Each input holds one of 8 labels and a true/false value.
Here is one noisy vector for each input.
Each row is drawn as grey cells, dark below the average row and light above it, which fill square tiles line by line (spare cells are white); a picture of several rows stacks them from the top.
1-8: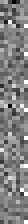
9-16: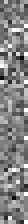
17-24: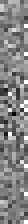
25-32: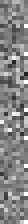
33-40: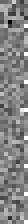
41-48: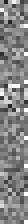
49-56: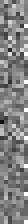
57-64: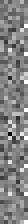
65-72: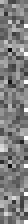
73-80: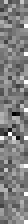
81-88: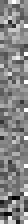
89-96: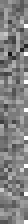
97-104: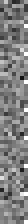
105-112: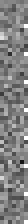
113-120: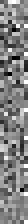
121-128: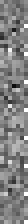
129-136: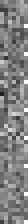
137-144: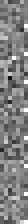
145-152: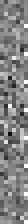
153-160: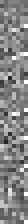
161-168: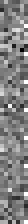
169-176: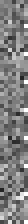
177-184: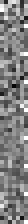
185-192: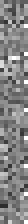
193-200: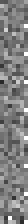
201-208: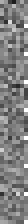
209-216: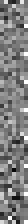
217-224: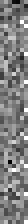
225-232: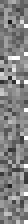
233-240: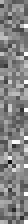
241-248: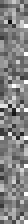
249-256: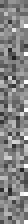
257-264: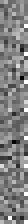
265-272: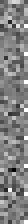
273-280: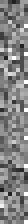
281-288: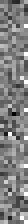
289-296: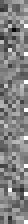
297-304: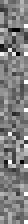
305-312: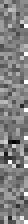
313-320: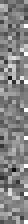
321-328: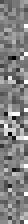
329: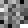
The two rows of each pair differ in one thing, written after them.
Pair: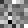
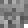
the true/false value
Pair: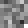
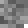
the label
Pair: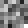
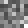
the label
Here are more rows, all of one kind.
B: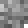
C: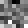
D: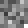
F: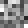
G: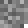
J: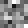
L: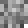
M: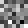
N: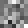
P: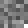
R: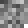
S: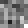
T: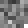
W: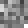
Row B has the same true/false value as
D, N, P and T.
